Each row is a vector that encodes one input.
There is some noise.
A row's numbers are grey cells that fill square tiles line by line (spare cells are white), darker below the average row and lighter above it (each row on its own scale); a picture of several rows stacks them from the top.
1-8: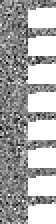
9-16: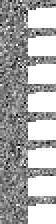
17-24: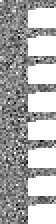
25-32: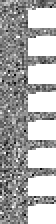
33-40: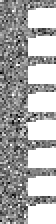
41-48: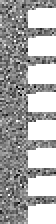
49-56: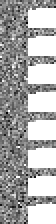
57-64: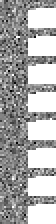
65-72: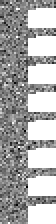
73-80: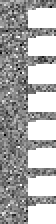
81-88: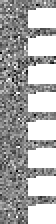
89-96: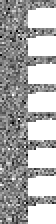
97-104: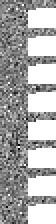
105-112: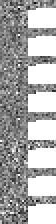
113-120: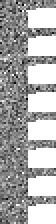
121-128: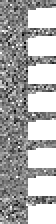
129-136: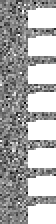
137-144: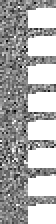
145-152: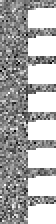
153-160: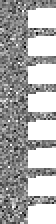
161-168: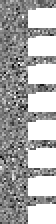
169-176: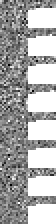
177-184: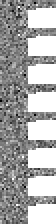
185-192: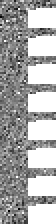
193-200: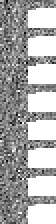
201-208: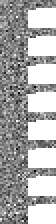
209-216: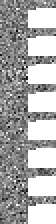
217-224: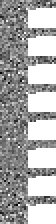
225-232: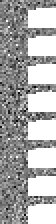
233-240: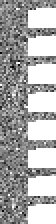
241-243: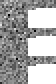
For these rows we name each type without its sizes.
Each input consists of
either a point on a line, or a node of a tree and four true/false values.
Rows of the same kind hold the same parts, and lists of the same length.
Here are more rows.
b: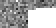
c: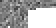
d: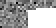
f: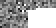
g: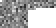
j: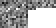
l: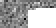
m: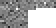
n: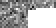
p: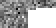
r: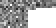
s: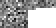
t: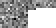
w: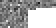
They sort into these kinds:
b, c, g, j, l, m, n, p, r, s, t, w
d, f

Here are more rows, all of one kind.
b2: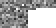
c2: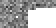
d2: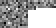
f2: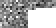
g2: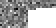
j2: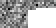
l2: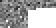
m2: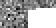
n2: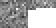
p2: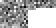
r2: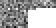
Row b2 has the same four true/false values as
g2 and p2.
